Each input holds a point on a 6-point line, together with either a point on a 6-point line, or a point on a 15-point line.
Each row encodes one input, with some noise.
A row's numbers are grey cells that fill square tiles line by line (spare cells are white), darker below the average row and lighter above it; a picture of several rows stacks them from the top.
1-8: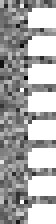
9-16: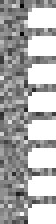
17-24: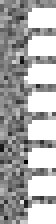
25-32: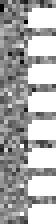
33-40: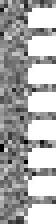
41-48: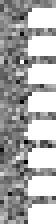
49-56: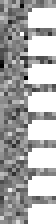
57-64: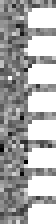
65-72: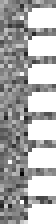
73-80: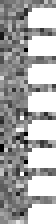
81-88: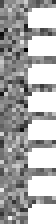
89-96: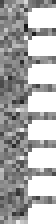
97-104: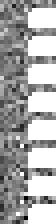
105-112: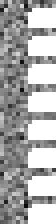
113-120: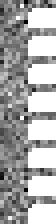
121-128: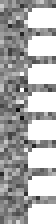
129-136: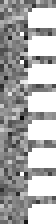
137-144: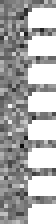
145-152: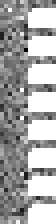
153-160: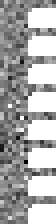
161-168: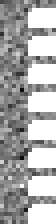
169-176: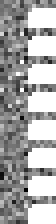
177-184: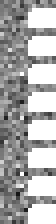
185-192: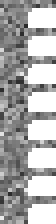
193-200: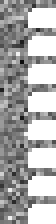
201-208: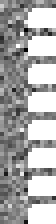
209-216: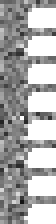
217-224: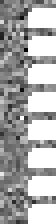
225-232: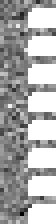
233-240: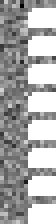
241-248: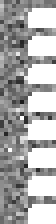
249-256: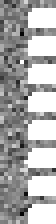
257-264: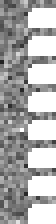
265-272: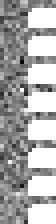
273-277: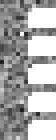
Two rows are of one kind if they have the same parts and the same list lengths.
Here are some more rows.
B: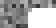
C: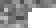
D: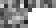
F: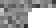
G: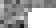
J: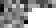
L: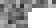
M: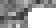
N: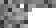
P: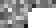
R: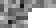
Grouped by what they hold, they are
B, C, F, G, L, M, P, R
D, J, N

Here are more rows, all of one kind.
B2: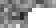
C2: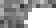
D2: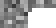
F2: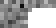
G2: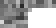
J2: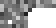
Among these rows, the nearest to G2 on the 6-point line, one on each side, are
B2 and F2.
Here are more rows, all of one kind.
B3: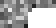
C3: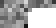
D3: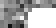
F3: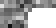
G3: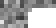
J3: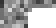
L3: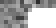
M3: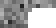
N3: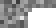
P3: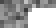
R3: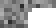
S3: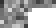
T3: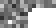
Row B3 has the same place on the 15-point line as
C3, J3 and S3.
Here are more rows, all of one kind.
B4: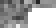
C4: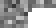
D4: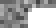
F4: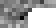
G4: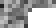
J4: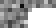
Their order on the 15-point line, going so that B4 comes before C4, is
G4, J4, D4, B4, C4, F4.
